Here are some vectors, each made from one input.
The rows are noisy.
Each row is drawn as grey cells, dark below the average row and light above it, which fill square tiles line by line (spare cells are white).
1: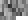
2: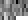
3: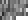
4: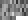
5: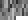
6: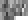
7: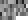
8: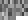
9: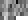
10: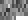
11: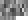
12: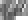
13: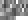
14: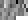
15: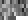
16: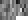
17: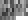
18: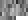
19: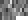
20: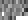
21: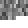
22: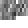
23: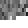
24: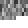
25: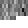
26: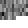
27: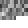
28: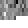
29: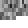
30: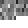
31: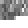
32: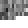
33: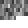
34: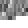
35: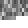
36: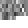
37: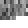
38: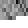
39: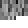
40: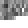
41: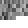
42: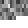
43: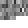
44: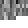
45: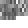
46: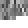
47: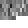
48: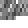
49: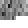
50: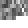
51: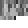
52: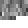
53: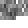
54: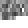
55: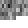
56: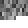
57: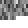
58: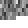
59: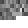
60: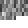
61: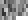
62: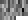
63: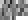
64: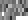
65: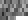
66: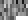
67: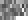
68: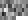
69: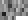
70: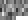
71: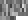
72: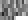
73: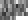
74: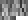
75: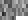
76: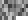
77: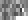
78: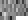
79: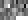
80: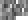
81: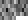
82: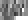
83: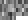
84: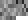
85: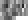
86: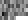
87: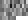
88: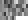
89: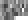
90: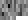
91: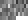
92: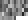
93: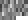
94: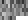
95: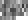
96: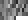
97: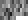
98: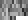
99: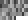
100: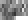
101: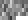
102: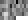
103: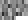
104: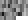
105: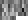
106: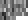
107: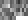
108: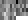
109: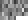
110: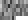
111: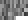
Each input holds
a point on a 10-point circle and a true/false value, together with either a point on an 11-point circle, or a fixed value.
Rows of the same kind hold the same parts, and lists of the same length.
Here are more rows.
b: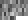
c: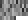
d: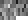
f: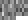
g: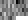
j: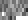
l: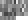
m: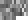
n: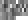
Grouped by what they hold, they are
b, c, d, g
f, j, l, m, n

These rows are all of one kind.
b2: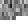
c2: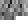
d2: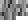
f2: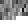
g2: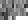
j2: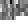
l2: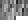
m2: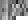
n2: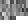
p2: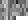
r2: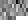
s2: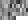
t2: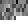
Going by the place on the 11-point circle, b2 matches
m2, p2, r2 and s2.
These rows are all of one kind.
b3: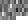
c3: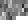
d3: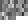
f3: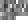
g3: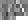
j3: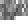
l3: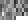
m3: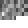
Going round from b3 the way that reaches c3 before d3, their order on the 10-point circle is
b3, f3, c3, g3, l3, m3, d3, j3.
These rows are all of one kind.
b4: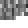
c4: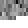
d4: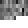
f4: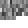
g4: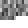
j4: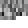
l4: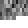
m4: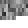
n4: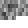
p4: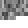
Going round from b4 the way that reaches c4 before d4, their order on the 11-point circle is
b4, f4, g4, j4, c4, n4, m4, p4, d4, l4.
